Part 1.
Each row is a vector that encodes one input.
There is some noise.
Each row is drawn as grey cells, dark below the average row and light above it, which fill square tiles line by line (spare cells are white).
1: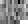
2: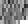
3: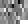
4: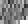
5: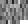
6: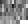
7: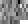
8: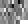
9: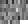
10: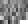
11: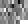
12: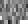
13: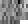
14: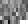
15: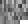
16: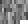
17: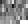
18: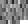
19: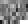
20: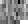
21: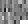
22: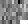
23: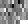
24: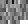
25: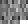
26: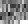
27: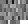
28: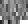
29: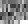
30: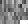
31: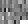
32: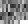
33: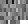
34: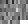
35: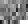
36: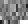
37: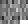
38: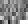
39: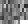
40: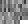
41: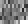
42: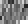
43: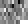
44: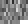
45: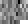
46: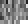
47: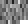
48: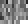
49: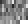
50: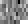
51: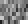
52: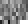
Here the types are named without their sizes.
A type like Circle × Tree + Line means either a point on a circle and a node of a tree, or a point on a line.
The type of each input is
(Bool × Bool × Bool + Unit) × Label.
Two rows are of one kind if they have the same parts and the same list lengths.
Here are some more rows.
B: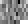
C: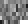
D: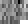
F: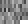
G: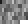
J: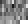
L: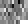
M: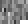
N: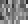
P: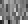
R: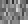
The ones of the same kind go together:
B, C, D, F, G, M, P, R
J, L, N

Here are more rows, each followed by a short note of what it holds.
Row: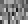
a label
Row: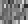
a label and three true/false values
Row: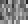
a label
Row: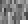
a label and three true/false values
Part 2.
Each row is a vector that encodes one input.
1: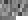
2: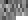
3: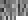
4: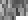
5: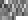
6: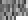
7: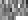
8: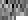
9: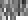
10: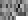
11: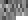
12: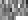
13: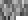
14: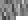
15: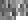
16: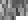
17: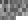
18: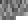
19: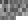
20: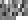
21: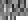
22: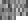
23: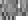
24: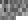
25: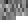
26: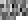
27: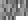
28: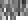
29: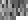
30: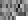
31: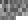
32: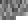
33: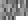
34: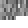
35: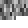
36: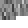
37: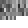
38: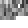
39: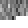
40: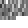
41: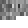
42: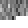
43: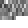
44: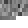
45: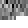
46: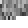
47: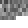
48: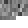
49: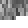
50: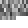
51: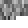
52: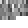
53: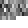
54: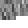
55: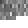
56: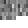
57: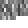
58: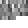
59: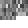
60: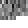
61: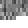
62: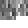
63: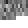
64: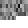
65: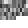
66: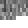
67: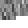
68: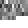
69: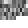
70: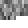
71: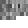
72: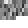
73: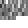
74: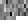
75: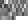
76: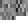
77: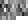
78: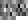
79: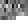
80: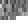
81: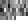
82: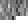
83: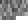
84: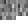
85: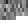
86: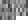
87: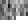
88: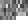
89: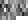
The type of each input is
Bool × Bool × Bool × Bool × Circle6.
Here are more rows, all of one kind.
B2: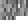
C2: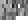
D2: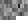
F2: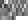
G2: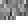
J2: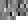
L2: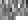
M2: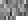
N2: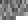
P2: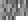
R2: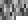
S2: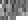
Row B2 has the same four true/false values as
C2, G2, M2 and P2.
